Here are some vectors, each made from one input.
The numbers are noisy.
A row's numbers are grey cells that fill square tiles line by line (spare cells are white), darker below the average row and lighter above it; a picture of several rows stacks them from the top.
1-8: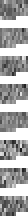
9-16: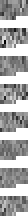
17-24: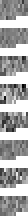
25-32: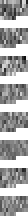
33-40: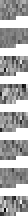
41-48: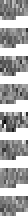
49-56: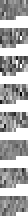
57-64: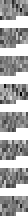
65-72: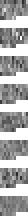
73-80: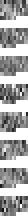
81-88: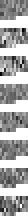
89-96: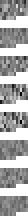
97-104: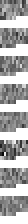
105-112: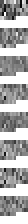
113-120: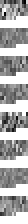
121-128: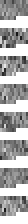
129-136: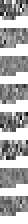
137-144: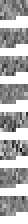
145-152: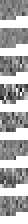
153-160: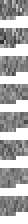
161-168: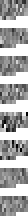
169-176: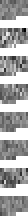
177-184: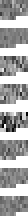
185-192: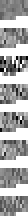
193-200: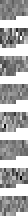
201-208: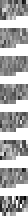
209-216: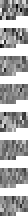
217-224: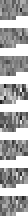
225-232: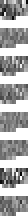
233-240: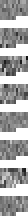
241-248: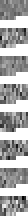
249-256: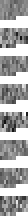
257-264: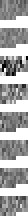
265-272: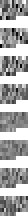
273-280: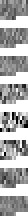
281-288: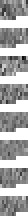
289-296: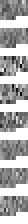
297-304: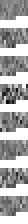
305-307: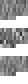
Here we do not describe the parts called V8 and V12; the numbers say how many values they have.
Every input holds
a point on a 7-point line, a true/false value and a value of V8, together with either a point on a 9-point circle, or a value of V12.
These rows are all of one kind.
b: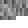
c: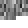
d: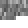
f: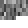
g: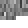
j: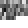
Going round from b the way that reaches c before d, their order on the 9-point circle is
b, g, c, j, d, f.
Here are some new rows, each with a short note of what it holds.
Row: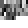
a point on a 7-point line, a true/false value, a value of V8 and a value of V12
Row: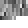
a point on a 9-point circle, a point on a 7-point line, a true/false value and a value of V8
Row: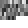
a point on a 9-point circle, a point on a 7-point line, a true/false value and a value of V8
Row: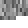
a point on a 7-point line, a true/false value, a value of V8 and a value of V12
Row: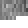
a point on a 9-point circle, a point on a 7-point line, a true/false value and a value of V8
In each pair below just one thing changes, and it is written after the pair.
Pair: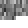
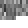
the place on the 7-point line
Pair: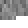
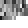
the place on the 9-point circle
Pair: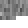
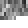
the true/false value
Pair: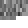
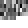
the true/false value
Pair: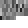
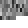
the place on the 7-point line
